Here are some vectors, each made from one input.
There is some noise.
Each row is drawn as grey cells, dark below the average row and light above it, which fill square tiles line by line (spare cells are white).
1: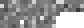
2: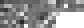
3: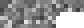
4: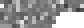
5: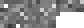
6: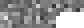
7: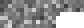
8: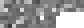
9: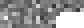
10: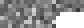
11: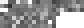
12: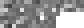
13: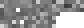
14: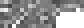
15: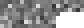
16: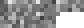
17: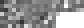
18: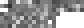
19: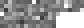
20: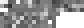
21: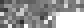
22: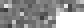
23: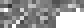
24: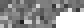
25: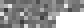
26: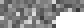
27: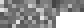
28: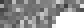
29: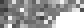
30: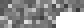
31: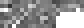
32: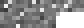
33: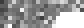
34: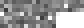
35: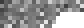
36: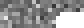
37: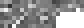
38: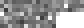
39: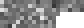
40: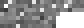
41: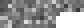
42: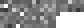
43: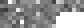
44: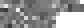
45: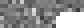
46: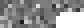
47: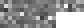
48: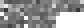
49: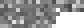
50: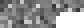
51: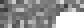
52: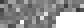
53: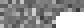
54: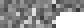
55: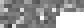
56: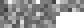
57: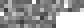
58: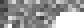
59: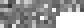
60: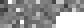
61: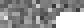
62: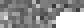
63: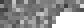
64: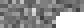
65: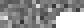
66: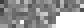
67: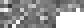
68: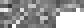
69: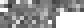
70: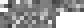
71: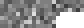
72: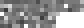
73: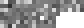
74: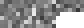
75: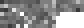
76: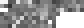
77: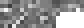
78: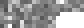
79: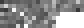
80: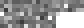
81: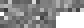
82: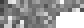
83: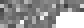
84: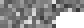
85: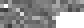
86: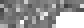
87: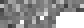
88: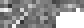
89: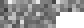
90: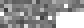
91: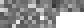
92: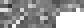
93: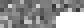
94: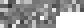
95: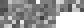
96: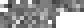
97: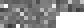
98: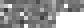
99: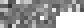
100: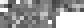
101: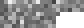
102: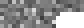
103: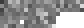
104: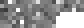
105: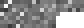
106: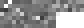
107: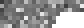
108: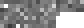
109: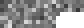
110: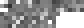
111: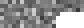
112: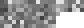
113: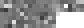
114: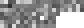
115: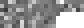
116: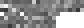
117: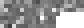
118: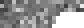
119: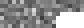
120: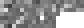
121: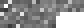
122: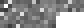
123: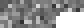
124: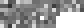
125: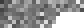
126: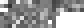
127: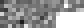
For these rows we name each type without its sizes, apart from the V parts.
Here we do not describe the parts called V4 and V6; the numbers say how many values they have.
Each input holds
either a label, or a point on a line, or a true/false value, a value of V4 and a value of V6.
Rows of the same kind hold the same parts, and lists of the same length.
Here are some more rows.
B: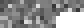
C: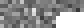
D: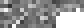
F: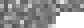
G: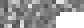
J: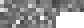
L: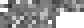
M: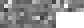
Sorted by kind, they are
B, C
D, J, L
F, G, M

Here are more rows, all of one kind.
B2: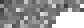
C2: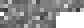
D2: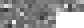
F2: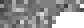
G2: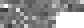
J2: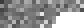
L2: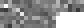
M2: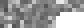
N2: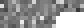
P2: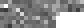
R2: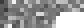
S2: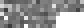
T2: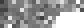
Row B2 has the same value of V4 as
F2, J2, R2 and T2.
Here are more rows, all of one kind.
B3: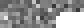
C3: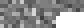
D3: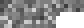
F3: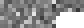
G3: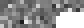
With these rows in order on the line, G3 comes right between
B3 and D3.
